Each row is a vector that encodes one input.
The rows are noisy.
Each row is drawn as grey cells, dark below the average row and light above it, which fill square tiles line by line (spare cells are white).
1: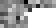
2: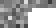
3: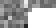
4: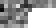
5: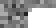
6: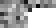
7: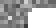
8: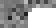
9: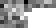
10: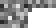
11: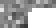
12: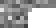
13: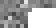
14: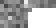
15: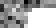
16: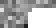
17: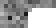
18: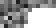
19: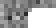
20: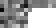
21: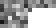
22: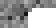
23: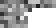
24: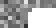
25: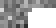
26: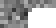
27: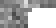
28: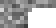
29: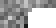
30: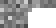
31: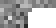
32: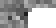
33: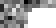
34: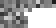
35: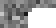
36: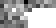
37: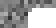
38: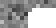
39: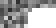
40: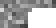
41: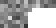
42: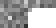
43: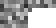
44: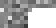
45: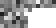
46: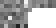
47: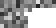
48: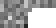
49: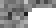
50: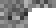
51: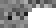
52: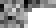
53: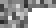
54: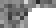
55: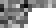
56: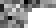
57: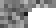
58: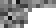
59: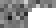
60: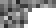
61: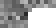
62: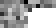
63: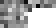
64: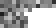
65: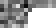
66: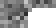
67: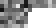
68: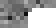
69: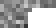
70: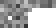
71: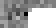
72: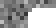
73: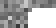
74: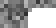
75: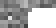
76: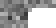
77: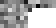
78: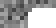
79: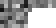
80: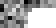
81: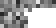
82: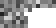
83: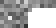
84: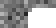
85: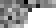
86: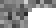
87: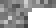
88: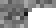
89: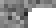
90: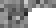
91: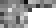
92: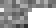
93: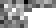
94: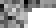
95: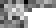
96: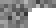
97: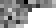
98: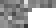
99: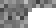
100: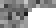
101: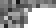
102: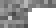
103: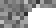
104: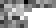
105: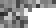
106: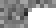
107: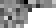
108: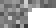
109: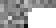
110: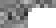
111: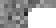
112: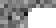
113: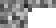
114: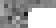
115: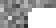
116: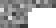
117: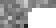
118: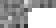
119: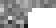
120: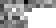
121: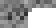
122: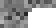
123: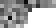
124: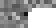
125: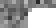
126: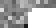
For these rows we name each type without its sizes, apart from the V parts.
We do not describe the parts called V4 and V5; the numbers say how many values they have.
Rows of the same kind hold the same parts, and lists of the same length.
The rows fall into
2 kinds.
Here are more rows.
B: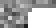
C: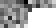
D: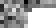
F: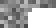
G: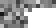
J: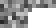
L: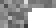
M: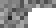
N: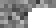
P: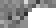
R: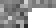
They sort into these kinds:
B, F, L, M, N, P, R
C, D, G, J

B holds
a label, a true/false value and a value of V5.
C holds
a true/false value and a value of V4.
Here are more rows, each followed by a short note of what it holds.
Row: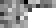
a true/false value and a value of V4
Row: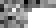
a true/false value and a value of V4
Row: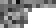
a true/false value and a value of V4
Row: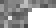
a label, a true/false value and a value of V5
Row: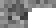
a label, a true/false value and a value of V5
